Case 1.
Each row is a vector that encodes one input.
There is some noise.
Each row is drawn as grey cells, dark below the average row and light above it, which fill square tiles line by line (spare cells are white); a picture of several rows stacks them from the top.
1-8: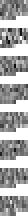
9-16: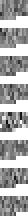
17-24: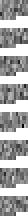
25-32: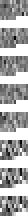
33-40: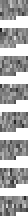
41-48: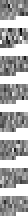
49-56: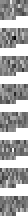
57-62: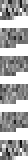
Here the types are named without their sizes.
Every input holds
either a fixed value, or a node of a tree and four true/false values.
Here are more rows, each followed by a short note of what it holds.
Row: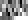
a fixed value
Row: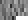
a node of a tree and four true/false values
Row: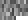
a node of a tree and four true/false values
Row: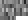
a node of a tree and four true/false values
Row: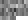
a node of a tree and four true/false values
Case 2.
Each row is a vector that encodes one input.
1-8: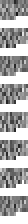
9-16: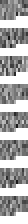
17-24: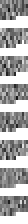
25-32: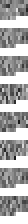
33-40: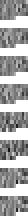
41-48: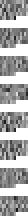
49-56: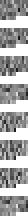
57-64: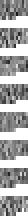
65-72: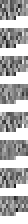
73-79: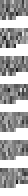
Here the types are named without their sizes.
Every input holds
either a label, or a point on a line.
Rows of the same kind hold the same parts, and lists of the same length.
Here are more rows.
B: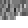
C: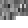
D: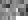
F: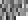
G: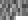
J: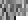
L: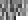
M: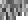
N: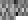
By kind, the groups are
B, C, D, G, N
F, J, L, M

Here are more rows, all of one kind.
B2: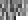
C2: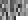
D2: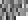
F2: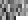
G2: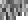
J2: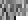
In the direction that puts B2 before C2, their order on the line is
G2, D2, F2, J2, B2, C2.
